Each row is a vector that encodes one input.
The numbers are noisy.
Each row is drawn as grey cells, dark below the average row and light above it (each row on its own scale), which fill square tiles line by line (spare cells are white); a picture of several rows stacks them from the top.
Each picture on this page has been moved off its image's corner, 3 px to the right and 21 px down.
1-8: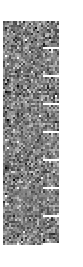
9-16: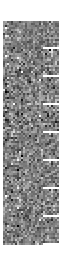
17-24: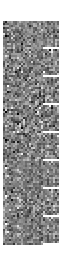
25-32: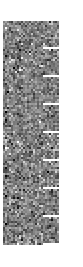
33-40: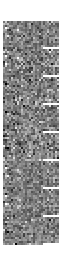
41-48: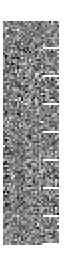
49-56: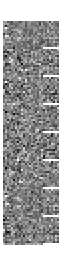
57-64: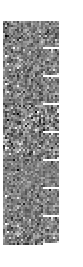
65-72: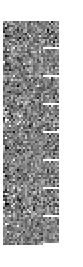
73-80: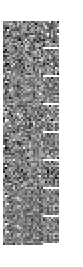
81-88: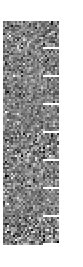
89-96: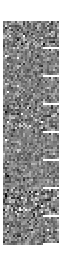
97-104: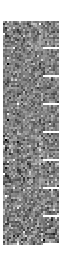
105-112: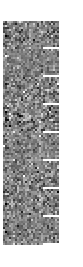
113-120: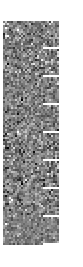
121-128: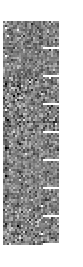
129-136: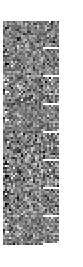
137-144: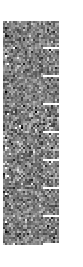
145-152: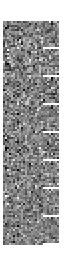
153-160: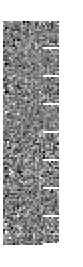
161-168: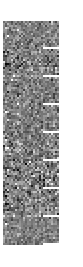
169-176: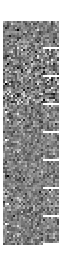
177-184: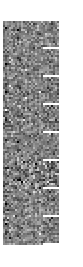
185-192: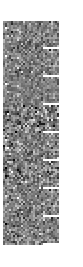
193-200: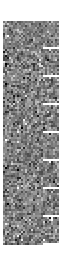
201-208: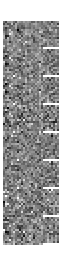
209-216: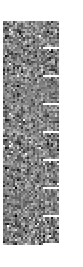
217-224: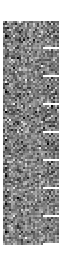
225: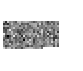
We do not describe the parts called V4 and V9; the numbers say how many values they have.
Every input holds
a true/false value, together with either a point on an 8-point circle, one of 7 labels and a value of V9, or a point on a 6-point line and a value of V4.
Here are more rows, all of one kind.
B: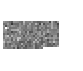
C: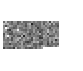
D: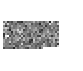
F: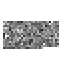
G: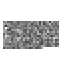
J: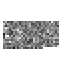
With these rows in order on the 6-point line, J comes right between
B and D.
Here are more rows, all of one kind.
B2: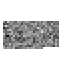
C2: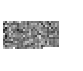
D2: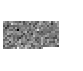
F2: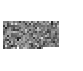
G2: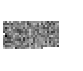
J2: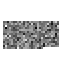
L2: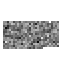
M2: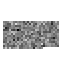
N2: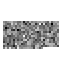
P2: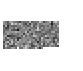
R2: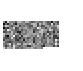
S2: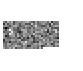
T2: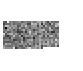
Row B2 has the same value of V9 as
F2, R2 and S2.
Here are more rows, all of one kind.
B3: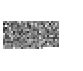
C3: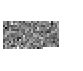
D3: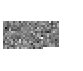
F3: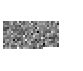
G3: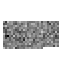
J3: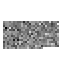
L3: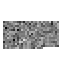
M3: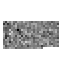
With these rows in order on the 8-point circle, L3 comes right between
J3 and M3.
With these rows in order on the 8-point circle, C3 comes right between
B3 and D3.
